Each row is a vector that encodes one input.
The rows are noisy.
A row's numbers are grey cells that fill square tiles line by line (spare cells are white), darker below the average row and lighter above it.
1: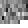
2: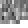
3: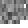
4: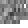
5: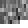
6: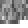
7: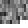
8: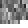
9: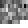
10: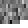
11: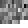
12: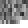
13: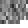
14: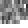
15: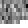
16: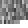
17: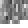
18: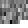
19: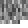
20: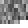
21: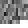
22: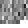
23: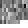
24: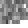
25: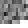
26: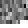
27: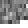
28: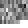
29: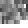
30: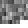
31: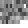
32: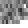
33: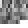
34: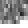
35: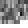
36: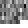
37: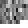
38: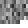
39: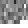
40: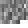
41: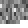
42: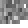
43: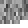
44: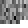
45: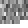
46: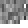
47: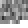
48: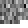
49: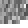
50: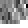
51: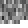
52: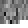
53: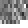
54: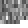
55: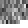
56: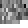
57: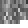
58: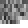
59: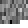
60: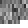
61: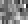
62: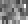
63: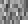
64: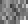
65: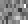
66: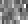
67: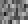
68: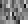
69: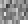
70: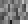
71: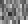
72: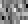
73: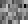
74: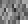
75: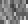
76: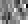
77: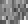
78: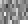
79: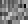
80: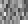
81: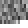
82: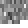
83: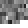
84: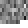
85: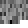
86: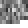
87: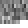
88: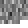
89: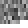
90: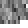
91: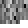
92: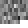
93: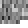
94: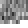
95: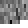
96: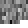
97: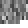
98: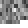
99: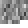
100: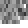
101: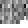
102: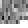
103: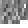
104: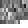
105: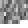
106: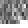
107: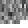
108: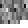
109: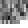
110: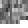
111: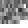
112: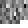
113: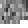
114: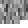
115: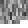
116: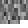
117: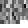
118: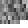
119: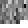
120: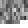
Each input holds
a point on a 5-point line, together with either a point on a 5-point line, or a node of an 8-node tree.
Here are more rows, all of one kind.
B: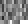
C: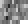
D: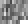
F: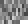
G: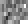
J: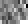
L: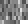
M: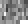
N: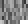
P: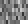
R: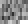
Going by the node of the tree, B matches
F, L, N and P.
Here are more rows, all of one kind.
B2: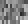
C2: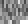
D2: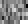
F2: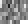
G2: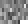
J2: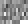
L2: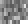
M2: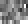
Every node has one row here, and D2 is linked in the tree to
J2.
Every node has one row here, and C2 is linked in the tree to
G2.
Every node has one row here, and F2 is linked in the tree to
J2 and L2.
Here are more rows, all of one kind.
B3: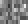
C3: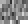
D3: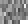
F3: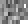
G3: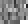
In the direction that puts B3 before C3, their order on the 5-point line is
B3, G3, C3, F3, D3.
